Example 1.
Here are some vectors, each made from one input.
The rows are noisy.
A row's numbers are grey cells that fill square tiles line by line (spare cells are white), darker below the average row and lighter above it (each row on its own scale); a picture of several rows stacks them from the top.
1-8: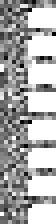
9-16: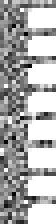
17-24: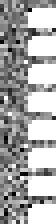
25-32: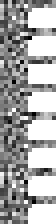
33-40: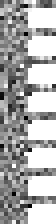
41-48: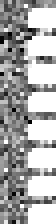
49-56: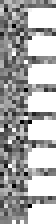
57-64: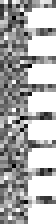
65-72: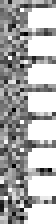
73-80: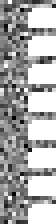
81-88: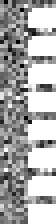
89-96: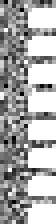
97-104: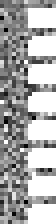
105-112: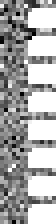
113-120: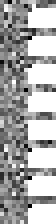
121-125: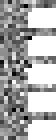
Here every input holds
four true/false values.
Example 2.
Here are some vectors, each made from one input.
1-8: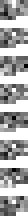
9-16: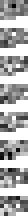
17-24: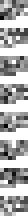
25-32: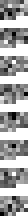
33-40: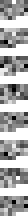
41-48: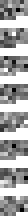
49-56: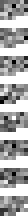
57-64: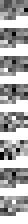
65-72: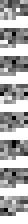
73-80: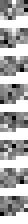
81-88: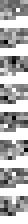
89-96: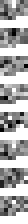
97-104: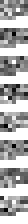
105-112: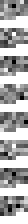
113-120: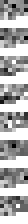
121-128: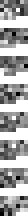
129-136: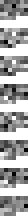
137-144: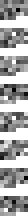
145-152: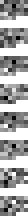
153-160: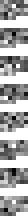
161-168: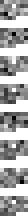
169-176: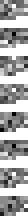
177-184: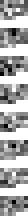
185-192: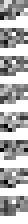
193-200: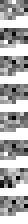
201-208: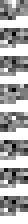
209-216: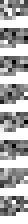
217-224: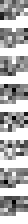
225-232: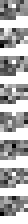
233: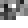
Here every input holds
either a fixed value, or four true/false values.
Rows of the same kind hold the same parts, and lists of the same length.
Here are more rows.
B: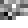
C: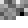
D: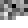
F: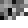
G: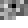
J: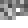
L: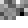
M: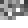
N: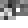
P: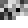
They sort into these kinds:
B, D, F, G, J, M, N, P
C, L

